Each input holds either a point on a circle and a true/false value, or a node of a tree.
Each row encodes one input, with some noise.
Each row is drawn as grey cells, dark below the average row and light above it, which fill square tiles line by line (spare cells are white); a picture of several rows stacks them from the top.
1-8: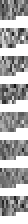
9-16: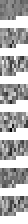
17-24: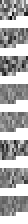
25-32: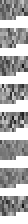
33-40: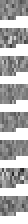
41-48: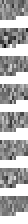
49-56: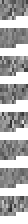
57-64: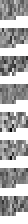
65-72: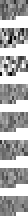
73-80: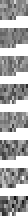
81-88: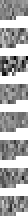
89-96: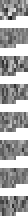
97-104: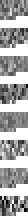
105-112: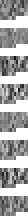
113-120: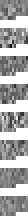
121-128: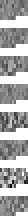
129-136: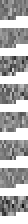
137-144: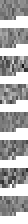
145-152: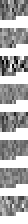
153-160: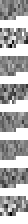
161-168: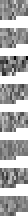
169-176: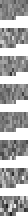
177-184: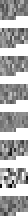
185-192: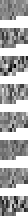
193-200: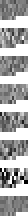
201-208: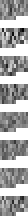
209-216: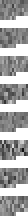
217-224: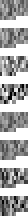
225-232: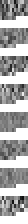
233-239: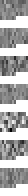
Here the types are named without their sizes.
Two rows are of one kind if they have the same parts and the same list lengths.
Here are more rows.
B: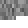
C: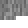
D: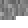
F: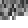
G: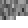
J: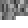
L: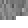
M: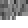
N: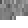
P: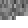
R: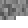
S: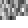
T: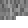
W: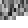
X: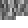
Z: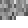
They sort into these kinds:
B, G, N, R, W, Z
C, D, F, J, L, M, P, S, T, X

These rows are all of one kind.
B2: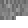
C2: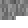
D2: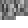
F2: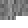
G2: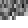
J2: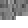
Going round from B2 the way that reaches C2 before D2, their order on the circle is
B2, C2, G2, J2, F2, D2.
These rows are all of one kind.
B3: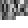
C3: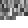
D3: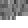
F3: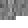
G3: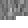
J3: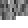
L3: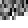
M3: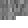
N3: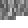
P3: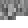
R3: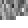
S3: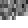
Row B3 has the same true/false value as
L3 and P3.
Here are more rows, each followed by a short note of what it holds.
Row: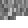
a point on a circle and a true/false value
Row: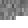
a point on a circle and a true/false value
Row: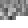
a point on a circle and a true/false value
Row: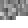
a point on a circle and a true/false value
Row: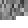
a point on a circle and a true/false value
